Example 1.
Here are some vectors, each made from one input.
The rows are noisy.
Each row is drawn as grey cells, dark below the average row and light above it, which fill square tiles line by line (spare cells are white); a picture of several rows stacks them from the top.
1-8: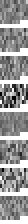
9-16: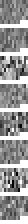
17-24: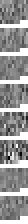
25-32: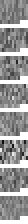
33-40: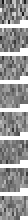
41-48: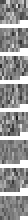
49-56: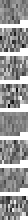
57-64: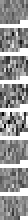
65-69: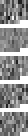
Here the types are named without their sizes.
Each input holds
a point on a line.
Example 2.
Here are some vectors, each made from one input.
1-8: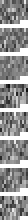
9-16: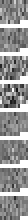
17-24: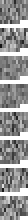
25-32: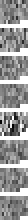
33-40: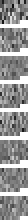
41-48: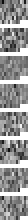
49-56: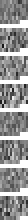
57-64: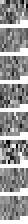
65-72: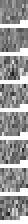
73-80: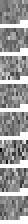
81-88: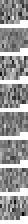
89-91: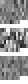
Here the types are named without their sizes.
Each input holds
a label.
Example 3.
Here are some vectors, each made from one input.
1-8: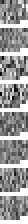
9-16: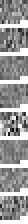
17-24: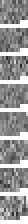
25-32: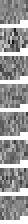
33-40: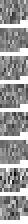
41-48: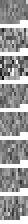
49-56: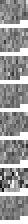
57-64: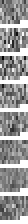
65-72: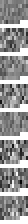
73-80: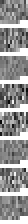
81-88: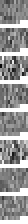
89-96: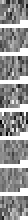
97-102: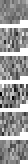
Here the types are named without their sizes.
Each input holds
a point on a circle.
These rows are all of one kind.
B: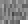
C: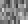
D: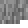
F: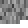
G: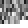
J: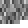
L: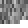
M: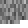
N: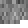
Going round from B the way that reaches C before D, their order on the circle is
B, J, M, G, C, N, L, D, F.
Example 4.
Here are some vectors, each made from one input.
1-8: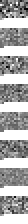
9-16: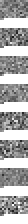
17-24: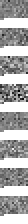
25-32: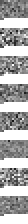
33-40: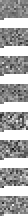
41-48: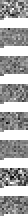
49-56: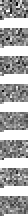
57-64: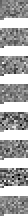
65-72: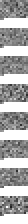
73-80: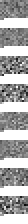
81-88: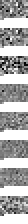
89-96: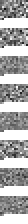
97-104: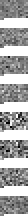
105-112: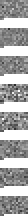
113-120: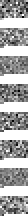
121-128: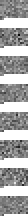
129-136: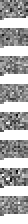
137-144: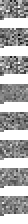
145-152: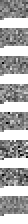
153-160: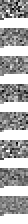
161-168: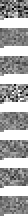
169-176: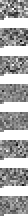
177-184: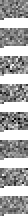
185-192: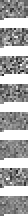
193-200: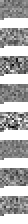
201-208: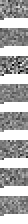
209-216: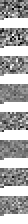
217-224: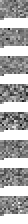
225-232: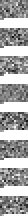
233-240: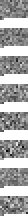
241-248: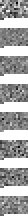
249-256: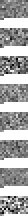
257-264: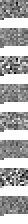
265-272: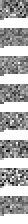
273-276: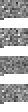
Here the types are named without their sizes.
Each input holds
either a point on a circle, or a fixed value.
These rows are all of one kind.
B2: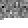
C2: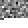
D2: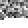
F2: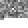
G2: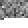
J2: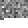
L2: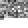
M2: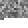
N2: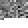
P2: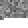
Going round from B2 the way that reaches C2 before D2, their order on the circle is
B2, P2, G2, J2, C2, M2, F2, L2, D2, N2.
